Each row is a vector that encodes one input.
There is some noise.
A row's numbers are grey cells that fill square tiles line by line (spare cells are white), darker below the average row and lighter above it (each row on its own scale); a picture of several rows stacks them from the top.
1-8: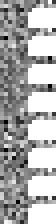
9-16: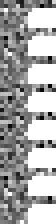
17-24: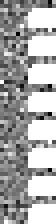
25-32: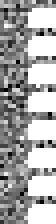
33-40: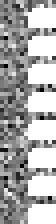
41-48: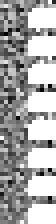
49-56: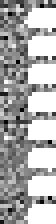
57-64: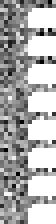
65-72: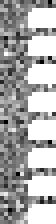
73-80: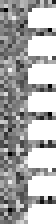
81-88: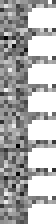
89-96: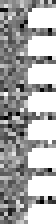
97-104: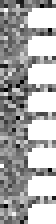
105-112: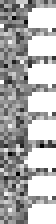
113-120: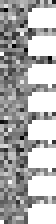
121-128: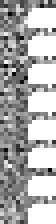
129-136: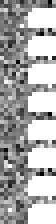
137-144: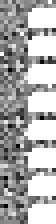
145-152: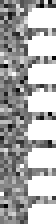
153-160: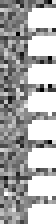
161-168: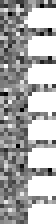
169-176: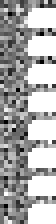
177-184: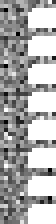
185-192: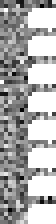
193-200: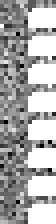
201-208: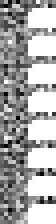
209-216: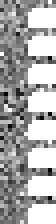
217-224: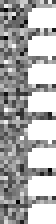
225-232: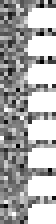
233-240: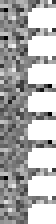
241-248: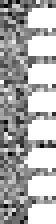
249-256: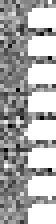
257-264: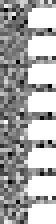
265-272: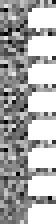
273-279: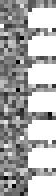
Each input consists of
either a node of a 13-node tree and a true/false value, or a list of up to two points on a 7-point line.
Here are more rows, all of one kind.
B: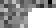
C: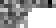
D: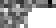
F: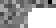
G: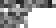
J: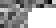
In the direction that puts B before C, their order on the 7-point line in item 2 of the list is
J, B, F, D, C, G.
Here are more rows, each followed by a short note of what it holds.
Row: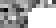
a node of a 13-node tree and a true/false value
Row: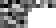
the empty list
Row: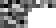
the empty list
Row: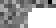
a list of two items
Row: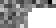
a list of two items
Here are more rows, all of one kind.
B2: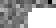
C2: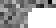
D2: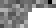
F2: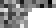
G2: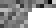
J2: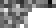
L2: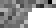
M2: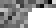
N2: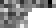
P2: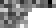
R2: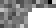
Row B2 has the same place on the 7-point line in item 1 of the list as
L2, M2 and R2.
